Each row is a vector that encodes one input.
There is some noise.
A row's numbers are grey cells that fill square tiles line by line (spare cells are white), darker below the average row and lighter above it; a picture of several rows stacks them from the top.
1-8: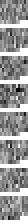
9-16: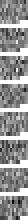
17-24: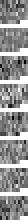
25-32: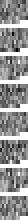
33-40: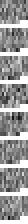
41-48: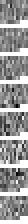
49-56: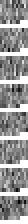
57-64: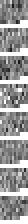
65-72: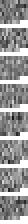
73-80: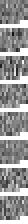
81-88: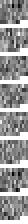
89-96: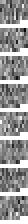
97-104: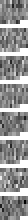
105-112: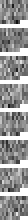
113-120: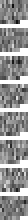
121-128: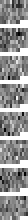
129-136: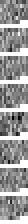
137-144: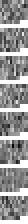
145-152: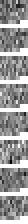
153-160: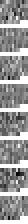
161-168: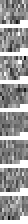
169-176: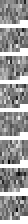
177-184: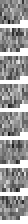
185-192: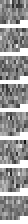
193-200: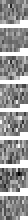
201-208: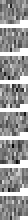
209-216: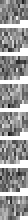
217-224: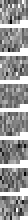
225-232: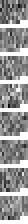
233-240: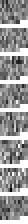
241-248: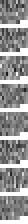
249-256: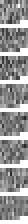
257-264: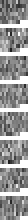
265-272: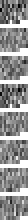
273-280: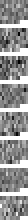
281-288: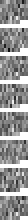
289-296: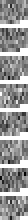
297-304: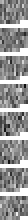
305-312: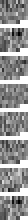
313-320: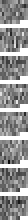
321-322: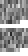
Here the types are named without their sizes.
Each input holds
a node of a tree.
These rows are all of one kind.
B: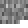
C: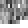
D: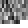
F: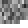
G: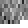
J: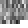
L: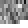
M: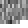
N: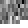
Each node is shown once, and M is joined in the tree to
B, C and G.
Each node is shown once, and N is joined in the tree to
L.
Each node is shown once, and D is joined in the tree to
F and J.
